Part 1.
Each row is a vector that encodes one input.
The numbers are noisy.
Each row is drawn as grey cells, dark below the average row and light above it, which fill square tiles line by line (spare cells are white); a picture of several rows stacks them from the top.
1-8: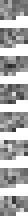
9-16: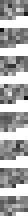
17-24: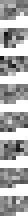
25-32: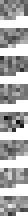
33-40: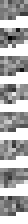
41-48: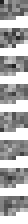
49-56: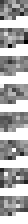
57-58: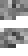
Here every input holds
a point on a 9-point circle.
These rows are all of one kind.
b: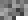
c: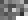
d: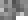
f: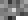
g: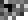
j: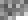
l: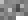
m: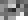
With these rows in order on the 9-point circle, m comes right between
g and j.
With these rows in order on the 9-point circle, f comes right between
b and c.
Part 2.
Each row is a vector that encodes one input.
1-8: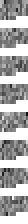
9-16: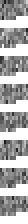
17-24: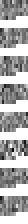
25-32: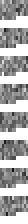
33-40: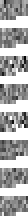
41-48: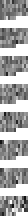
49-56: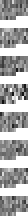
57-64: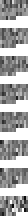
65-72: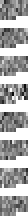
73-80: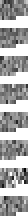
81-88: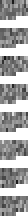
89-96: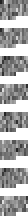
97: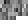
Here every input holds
either a fixed value, or three true/false values.
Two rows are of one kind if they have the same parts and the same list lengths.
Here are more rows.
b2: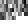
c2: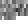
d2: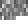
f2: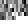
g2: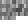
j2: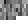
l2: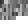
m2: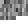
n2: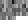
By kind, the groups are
b2, f2
c2, d2, g2, j2, l2, m2, n2

